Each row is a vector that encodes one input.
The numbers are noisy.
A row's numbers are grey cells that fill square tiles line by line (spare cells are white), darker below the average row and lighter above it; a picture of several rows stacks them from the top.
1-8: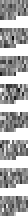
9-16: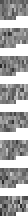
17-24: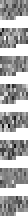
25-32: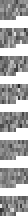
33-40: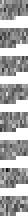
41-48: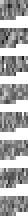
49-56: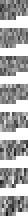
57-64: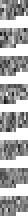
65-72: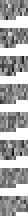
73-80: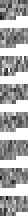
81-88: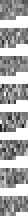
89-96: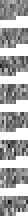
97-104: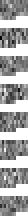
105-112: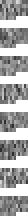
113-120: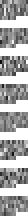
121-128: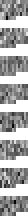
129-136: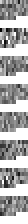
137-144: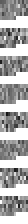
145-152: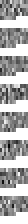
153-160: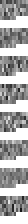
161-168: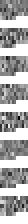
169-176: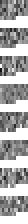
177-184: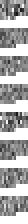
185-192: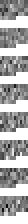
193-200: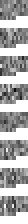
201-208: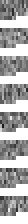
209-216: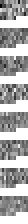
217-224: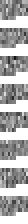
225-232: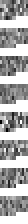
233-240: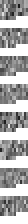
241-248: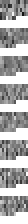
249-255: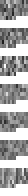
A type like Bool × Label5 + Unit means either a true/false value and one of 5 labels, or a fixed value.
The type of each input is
Bool × (Circle6 + List2(Line7)) × Circle8.
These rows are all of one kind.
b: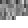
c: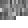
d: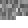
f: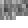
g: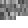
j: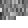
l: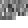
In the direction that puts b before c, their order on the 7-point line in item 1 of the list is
f, l, b, j, d, c, g.
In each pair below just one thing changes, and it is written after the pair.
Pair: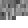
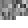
the place on the 8-point circle
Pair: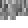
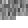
the place on the 7-point line in item 2 of the list
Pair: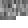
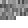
the true/false value
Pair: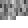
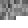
the true/false value
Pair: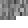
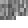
the true/false value
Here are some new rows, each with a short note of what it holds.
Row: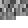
a point on a 6-point circle, a point on an 8-point circle and a true/false value
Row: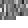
a point on a 6-point circle, a point on an 8-point circle and a true/false value
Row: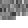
a point on an 8-point circle and a true/false value, together with the empty list
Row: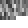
a point on an 8-point circle and a true/false value, together with a list of one item
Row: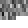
a point on an 8-point circle and a true/false value, together with the empty list
